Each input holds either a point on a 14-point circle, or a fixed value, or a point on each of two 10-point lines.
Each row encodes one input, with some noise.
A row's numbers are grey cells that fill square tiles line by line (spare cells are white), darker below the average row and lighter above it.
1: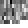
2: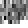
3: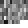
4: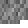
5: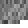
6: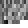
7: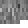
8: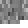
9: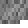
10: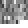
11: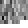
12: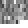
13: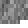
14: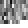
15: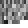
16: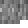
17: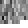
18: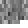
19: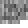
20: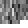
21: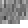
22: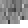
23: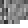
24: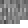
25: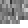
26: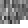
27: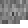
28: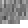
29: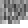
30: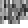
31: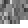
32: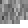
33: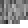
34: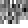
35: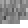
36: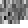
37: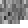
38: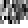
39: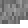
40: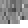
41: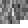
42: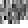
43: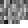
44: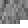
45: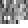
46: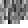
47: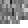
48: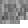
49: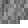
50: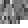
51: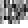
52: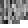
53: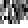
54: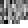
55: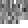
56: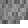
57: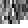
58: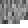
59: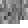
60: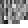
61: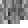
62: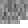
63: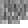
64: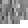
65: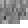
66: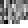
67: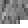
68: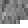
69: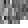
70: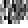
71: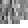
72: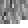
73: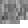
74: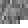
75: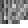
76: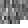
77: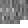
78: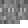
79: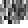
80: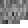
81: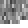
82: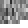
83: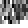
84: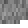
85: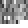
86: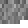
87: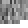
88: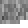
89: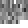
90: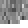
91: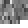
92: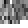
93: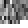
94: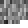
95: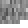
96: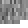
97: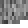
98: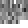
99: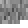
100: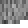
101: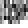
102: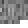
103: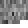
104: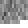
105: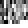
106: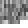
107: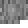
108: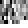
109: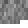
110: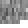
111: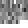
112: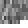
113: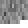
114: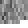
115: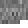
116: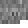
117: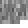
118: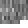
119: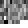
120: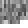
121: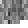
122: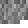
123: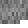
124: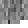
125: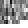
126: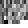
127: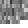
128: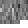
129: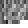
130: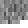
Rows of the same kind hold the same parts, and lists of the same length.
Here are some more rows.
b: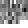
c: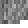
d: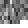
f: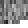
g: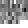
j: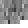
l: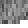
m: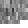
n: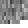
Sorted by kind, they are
b, g
c, d, f, l
j, m, n

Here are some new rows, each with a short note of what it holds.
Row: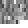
a fixed value
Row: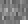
a point on each of two 10-point lines
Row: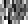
a point on a 14-point circle
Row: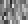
a point on a 14-point circle
